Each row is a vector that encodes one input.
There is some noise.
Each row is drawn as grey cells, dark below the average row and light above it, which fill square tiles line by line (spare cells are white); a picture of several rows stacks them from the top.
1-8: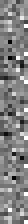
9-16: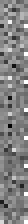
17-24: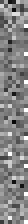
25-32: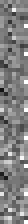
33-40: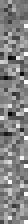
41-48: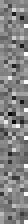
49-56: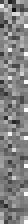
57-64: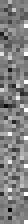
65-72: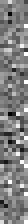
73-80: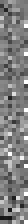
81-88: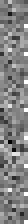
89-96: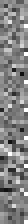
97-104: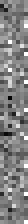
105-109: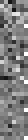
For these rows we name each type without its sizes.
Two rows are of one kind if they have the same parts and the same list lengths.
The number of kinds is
2.
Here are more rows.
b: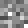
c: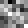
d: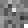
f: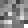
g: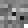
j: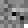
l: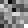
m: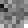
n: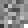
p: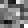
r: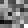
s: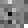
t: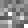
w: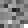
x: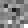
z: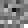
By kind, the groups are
b, c, f, l, n, t, w, x, z
d, g, j, m, p, r, s

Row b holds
a point on a line and a true/false value.
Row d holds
a node of a tree and a true/false value.
